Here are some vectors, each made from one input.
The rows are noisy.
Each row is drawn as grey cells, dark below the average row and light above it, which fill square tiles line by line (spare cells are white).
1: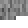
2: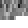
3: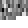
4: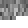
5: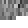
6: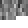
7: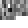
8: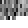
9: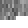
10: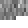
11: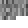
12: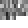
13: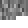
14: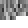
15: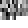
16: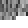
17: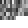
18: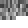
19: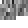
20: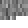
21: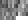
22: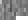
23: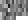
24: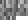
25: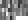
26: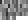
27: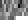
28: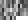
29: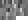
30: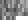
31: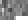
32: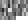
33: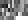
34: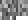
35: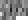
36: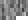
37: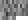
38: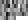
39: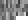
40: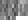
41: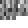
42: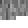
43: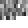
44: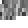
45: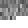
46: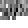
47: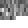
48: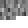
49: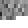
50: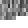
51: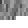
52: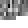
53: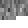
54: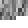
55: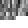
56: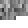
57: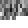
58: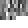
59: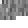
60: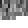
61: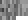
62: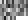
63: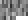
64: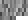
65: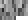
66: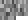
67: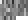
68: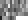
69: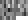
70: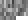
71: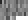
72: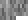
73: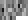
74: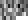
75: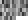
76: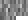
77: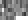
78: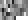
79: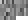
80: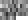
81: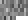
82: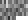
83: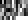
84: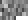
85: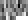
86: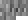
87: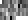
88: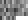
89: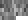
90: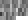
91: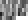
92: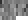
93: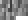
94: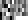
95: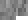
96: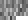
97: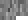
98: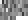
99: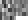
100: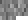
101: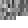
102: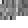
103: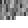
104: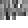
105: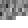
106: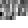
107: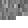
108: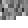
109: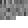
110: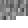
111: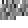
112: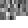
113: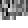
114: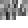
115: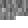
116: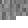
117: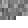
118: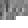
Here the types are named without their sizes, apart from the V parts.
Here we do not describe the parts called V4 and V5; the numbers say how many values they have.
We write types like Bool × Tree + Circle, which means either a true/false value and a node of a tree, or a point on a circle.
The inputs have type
(Bool × Bool × Bool + Line) × V4 + V5.
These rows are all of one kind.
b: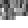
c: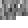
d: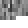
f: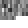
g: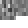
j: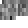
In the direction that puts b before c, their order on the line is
d, f, g, j, b, c.
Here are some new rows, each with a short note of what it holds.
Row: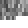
a value of V5
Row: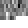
a value of V5
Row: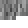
a point on a line and a value of V4
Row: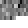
a point on a line and a value of V4
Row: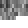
a value of V5
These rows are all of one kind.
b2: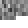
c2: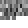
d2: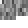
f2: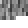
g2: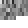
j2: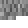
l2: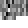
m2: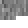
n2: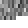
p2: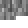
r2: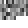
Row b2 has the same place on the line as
l2, n2 and p2.
